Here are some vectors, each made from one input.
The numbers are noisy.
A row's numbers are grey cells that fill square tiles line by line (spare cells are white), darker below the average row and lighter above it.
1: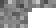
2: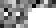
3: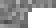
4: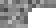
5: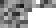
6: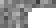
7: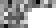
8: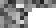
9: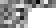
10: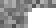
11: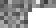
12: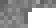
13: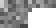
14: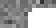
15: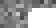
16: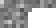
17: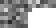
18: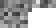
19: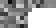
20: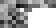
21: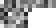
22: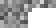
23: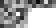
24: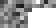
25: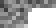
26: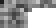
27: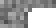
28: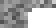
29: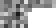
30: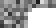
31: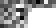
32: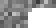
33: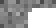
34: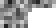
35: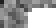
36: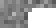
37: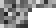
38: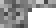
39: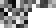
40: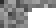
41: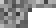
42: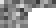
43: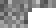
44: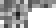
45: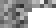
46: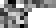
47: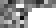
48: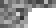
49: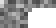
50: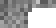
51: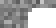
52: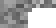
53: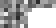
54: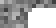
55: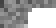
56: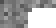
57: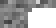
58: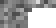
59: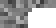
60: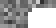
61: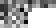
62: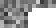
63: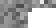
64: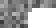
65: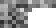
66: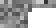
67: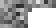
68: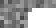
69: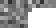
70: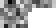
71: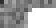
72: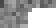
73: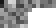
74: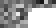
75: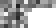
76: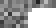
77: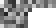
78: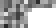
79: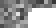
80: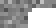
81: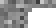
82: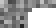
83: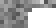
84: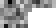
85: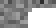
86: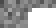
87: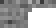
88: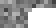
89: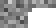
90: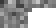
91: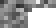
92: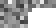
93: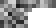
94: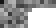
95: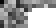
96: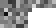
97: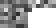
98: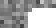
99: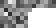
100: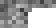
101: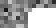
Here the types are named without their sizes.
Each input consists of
a list of points on a line.
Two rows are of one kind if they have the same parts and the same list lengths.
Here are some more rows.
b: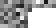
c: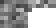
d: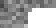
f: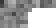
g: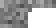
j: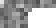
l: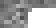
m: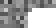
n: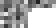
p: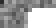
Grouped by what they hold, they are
b, g, j
c, d, f, l, m, p
n

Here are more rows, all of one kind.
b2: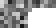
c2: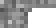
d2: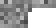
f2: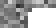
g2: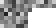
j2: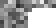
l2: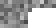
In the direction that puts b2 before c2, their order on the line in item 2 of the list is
b2, g2, j2, d2, f2, c2, l2.
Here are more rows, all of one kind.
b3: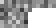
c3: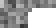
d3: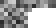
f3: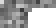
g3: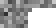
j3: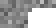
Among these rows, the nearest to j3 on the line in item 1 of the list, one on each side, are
b3 and g3.
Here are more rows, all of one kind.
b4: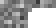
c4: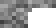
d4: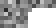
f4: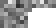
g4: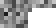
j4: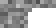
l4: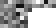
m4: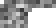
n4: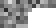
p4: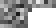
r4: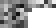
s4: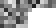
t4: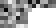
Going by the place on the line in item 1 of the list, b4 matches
d4, l4 and m4.
